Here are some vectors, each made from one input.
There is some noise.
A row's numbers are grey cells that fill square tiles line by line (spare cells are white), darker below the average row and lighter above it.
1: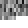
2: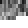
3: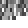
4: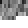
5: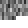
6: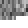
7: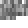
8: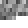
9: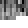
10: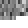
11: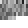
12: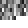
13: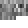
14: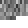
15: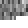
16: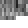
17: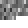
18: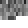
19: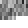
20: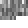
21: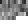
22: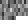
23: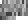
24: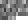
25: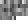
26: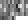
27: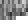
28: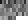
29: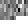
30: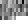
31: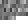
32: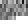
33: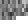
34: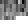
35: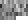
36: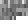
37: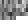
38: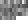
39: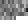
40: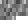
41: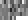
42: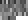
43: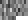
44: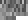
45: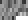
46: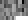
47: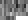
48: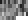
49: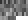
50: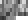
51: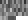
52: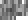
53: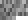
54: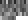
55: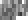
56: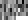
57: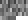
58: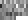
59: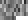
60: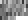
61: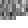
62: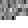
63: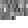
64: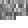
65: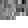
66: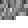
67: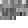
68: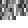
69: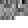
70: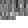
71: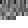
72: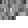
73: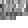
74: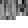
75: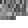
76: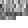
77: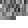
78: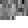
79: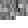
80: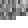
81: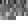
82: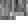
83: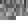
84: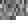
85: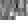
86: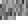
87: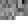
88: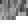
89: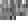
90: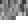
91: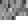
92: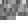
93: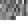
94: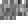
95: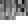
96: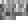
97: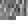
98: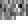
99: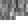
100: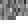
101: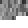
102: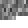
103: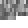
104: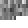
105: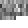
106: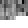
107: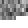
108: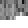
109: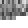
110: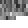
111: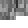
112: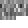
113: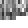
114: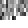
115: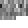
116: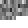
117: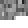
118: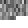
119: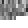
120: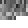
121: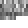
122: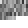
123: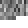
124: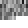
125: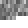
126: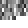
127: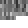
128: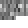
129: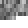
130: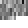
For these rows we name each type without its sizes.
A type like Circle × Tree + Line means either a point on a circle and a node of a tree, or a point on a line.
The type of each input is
Bool × Circle + Unit.
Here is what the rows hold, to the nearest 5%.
About 95% of them hold a point on a circle and a true/false value. The rest hold a fixed value.
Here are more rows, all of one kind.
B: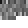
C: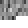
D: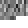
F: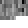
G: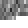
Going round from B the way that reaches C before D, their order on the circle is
B, C, F, G, D.
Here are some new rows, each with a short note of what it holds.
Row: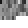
a point on a circle and a true/false value
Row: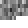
a point on a circle and a true/false value
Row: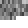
a point on a circle and a true/false value
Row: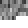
a point on a circle and a true/false value
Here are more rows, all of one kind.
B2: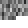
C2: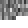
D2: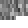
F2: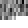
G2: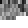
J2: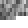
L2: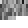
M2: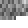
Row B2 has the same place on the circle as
C2 and M2.
